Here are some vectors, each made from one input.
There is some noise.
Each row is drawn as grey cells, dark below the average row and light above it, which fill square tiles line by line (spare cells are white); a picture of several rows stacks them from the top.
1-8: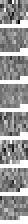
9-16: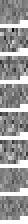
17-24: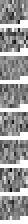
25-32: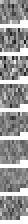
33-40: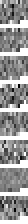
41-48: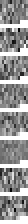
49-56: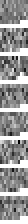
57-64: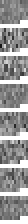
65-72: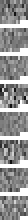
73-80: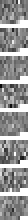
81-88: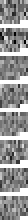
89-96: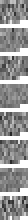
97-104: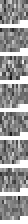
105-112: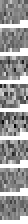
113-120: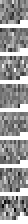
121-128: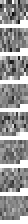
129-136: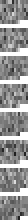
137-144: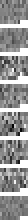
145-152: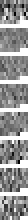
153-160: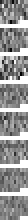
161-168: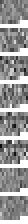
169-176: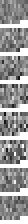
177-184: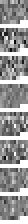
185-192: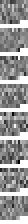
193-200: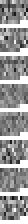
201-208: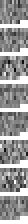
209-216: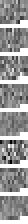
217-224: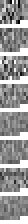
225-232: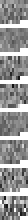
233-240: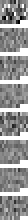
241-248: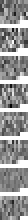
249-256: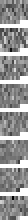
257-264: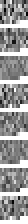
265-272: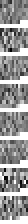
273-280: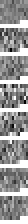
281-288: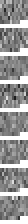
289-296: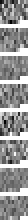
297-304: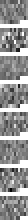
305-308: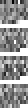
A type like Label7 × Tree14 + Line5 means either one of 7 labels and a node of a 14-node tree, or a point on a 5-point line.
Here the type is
Bool × Bool × Bool × Bool × (Line6 + Line8) + Label7 × Line12.
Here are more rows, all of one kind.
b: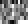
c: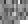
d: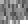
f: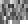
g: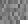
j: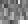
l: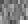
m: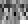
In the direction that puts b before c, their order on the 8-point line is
d, b, c, j, m, f, l, g.
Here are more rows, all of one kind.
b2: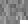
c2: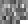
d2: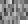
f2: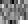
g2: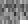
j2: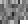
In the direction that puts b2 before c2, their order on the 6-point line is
b2, d2, c2, j2, g2, f2.
